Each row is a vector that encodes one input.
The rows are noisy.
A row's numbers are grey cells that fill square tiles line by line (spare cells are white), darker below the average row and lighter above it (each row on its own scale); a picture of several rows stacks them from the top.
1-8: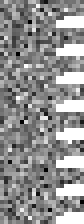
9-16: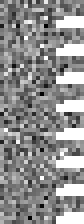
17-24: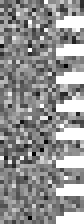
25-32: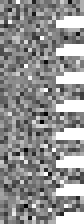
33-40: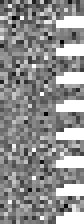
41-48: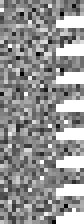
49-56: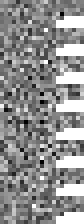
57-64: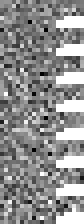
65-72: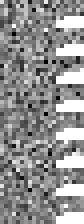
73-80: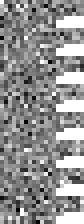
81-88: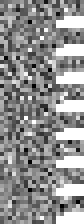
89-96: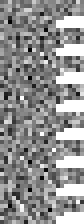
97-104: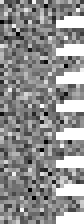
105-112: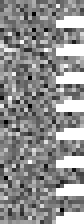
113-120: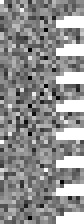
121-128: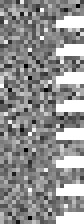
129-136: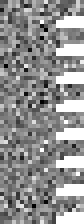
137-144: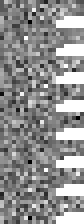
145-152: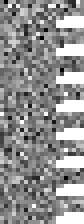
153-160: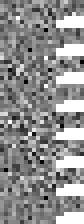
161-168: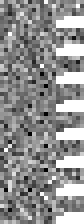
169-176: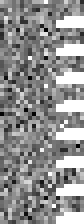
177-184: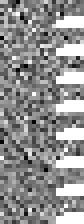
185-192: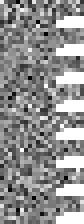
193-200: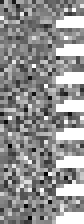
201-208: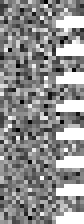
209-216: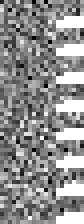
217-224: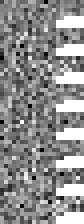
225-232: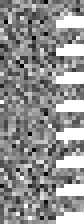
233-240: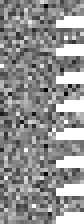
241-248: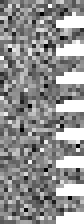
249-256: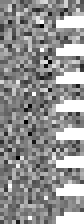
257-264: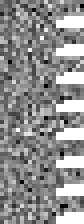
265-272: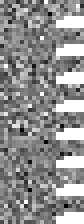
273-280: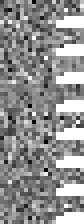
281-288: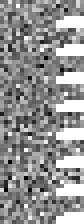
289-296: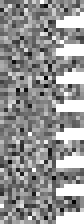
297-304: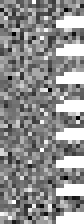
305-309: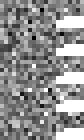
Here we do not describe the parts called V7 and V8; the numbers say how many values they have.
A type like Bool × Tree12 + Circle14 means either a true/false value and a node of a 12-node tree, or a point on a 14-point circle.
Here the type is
Bool × Bool × Bool × Bool × (Line5 + V7) × (Tree9 + V8).
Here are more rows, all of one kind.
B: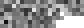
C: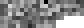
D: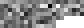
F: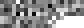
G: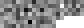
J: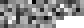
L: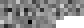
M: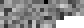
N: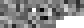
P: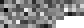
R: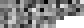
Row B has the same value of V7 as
D and N.
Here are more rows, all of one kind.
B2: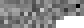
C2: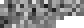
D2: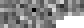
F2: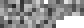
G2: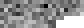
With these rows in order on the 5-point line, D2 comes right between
B2 and G2.
